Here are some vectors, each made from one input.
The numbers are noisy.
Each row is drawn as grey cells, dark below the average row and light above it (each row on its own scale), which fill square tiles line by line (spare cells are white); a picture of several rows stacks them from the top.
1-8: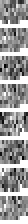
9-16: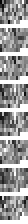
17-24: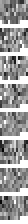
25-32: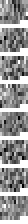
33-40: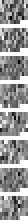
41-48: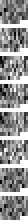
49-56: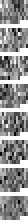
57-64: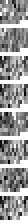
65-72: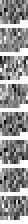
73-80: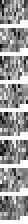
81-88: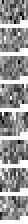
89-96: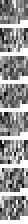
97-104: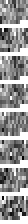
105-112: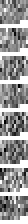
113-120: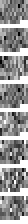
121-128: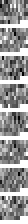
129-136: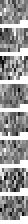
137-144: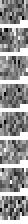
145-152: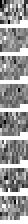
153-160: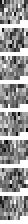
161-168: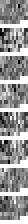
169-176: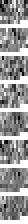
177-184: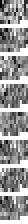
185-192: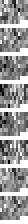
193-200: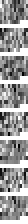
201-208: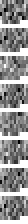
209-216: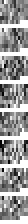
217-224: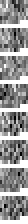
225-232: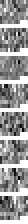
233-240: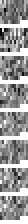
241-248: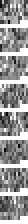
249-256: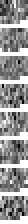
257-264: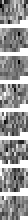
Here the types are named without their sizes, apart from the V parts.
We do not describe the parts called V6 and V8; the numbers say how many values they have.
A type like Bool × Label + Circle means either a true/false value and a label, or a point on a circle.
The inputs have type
(Circle + Unit) × V6 + Label × V8.
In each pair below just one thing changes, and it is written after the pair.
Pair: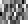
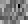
the value of V6
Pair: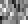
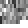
the value of V6
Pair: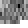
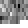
the place on the circle
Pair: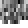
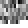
the place on the circle
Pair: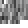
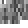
the place on the circle
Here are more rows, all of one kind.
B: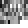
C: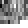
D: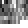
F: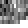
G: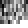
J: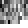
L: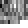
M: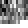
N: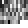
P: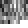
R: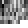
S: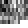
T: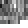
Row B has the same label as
C, F, L and T.
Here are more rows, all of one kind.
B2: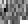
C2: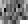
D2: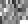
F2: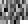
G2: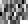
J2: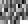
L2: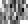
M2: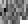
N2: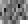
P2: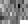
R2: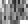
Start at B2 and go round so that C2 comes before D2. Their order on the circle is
B2, F2, M2, C2, D2, R2, N2, L2, G2, J2, P2.
